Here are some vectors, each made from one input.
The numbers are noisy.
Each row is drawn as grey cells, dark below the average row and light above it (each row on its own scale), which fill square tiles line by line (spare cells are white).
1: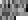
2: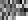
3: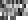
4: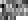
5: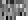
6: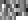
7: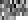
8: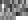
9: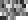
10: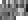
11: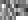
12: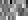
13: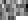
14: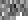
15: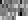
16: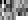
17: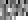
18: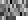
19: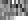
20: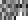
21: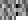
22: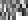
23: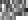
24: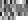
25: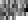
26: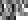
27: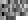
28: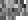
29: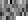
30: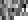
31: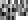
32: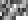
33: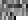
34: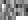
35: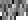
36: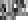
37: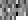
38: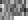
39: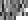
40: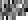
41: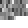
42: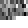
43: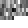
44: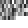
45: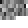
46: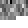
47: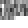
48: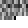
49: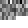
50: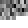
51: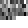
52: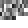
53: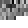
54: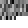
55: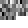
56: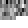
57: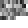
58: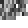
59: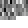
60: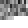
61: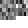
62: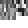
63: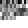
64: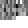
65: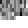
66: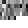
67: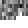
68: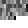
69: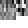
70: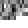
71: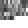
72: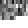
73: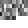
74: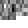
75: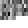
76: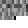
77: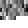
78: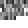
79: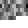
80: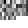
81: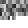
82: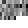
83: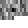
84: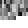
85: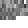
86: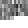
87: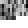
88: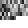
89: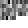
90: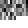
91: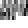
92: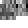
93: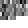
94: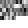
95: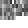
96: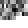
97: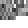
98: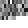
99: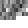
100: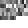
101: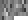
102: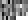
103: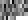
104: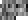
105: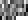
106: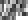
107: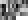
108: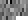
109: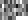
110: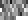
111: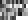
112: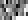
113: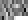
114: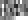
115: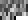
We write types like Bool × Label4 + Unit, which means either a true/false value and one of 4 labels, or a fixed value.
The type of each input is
Label7 × (Label7 + Line7).
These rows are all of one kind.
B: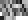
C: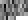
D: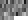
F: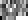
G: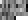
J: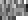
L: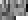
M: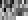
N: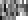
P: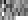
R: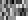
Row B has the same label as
F, J and N.
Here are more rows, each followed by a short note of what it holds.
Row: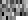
two labels (each one of 7)
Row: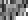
two labels (each one of 7)
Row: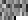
one of 7 labels and a point on a 7-point line
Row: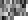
two labels (each one of 7)
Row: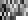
two labels (each one of 7)
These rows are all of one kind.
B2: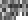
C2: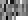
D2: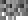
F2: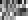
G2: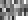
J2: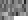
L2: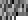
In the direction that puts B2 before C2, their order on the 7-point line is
D2, L2, B2, C2, J2, G2, F2.
